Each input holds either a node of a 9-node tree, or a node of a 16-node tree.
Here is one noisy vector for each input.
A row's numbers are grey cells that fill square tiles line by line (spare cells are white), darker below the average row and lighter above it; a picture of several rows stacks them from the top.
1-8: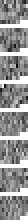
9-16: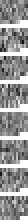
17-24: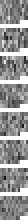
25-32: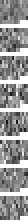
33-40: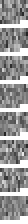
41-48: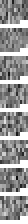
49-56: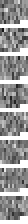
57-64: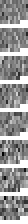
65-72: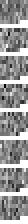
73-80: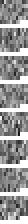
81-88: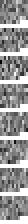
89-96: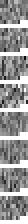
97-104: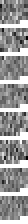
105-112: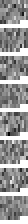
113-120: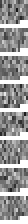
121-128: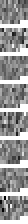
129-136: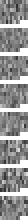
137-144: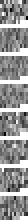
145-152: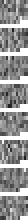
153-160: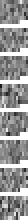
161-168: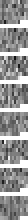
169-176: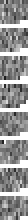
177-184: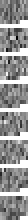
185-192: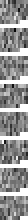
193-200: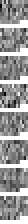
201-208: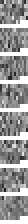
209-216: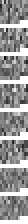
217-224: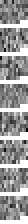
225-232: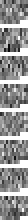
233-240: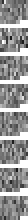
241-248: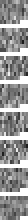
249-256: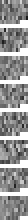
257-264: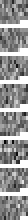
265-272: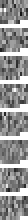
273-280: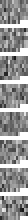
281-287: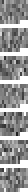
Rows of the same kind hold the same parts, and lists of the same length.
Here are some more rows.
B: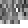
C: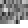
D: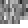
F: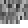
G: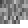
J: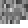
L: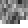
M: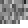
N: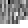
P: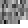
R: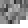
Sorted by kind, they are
B, C, F, J, L, N, R
D, G, M, P

